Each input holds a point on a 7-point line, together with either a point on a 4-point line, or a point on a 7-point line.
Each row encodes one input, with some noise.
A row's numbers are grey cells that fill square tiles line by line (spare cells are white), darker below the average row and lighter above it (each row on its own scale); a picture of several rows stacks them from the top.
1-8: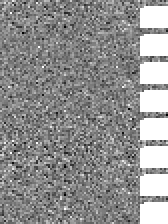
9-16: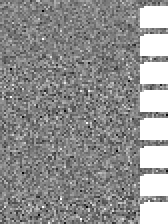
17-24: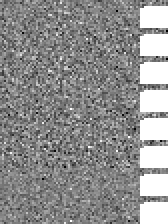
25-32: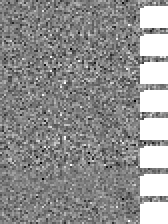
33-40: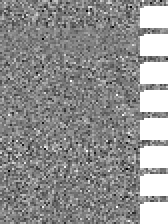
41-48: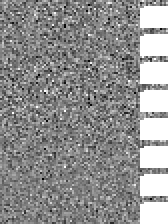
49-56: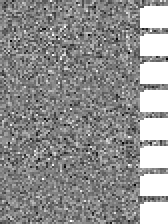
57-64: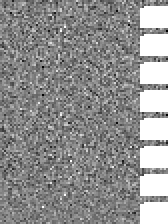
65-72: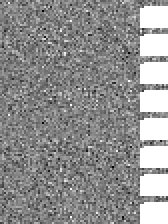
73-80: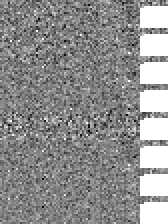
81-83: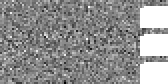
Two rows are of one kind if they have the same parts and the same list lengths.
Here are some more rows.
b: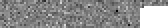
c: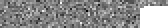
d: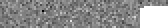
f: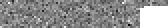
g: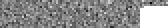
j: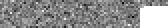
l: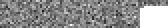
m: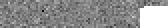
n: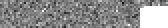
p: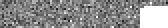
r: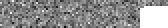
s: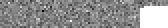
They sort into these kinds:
b, d, f, l, m, p, s
c, g, j, n, r

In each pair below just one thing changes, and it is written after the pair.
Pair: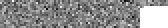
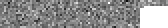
the place on the 4-point line
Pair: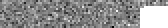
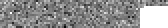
the place on the 4-point line
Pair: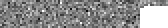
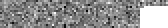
the place on the 7-point line
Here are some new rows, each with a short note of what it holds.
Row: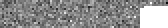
a point on each of two 7-point lines
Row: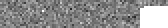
a point on a 4-point line and a point on a 7-point line
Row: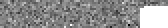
a point on each of two 7-point lines
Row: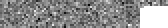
a point on a 4-point line and a point on a 7-point line
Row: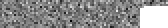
a point on a 4-point line and a point on a 7-point line
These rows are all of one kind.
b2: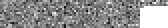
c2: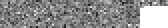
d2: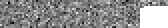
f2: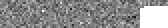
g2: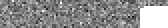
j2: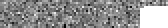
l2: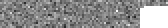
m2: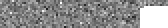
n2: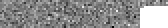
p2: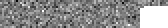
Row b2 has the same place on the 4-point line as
c2, d2 and j2.
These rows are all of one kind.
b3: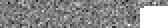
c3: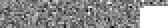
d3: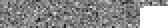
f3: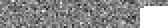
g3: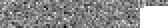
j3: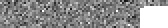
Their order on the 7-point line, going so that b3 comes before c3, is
f3, j3, b3, d3, g3, c3.
